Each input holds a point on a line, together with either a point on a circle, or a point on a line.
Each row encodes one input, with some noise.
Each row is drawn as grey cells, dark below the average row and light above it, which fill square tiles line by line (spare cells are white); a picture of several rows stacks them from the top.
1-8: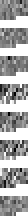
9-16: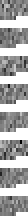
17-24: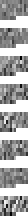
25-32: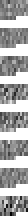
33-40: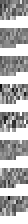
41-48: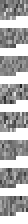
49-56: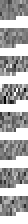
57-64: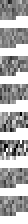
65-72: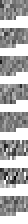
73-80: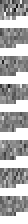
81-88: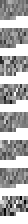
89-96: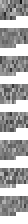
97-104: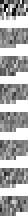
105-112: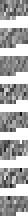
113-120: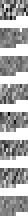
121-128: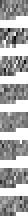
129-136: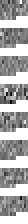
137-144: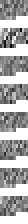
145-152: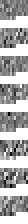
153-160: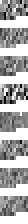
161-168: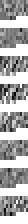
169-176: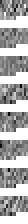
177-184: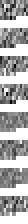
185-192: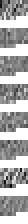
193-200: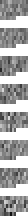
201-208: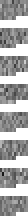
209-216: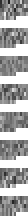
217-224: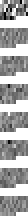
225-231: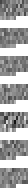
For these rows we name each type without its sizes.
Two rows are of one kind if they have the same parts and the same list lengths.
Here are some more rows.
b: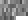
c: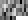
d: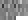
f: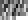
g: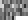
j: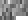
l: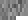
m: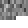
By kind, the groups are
b, c, f, g, j, l
d, m

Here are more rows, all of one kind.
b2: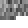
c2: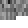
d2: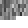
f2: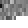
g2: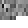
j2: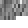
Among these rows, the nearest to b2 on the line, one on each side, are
c2 and f2.
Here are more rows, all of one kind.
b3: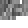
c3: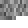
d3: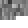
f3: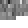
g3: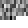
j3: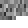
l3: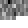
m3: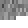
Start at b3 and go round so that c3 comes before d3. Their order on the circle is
b3, f3, g3, m3, c3, j3, d3, l3.
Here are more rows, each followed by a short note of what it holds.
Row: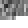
a point on each of two lines
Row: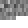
a point on each of two lines
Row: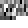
a point on a circle and a point on a line
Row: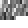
a point on each of two lines
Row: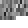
a point on a circle and a point on a line
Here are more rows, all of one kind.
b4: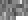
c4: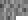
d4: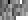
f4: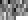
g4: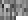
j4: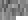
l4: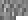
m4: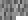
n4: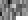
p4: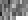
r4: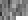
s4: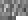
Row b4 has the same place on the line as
c4 and s4.
